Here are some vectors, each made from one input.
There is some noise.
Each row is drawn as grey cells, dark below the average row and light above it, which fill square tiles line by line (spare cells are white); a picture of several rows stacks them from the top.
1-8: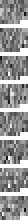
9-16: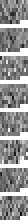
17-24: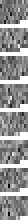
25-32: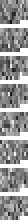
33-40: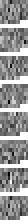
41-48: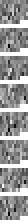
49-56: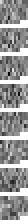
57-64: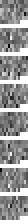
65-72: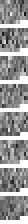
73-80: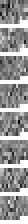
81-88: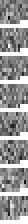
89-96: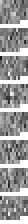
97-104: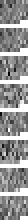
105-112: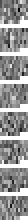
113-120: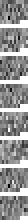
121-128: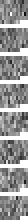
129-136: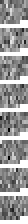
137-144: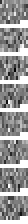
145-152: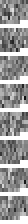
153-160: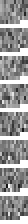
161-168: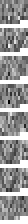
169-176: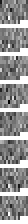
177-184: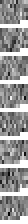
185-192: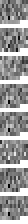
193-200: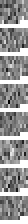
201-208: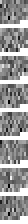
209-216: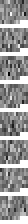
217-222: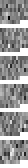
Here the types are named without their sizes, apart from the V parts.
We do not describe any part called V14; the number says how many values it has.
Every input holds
a value of V14, together with either a point on a line, or a node of a tree.
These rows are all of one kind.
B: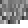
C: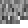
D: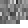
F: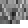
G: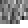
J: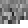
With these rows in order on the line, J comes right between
F and G.
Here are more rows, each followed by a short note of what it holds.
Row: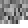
a node of a tree and a value of V14
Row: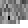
a node of a tree and a value of V14
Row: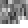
a node of a tree and a value of V14
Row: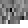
a point on a line and a value of V14
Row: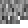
a point on a line and a value of V14
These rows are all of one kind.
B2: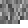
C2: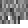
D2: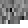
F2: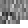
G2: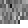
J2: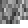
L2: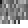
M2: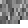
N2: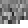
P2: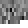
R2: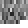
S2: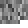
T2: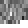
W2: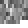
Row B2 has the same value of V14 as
G2, M2 and S2.
